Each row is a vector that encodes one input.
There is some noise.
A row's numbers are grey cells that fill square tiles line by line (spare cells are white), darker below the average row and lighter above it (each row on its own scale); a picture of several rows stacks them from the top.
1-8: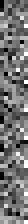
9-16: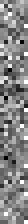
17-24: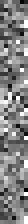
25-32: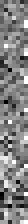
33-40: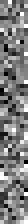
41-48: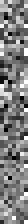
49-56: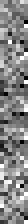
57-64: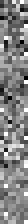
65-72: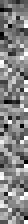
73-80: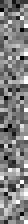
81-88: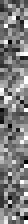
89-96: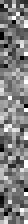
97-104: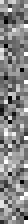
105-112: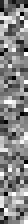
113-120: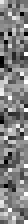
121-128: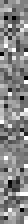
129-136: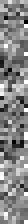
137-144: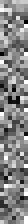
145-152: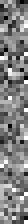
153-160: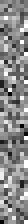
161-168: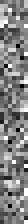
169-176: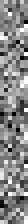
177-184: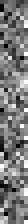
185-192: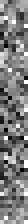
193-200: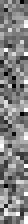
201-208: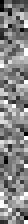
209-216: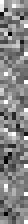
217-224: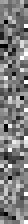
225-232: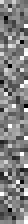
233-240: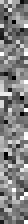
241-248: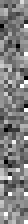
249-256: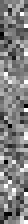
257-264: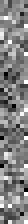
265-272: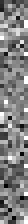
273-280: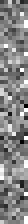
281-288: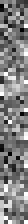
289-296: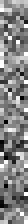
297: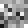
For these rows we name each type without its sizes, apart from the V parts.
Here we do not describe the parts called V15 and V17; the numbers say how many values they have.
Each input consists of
a value of V15 and a value of V17, together with either a label, or a point on a line.
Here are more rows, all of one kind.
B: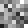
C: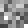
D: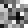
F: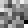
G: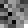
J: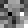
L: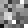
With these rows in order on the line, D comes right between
F and L.
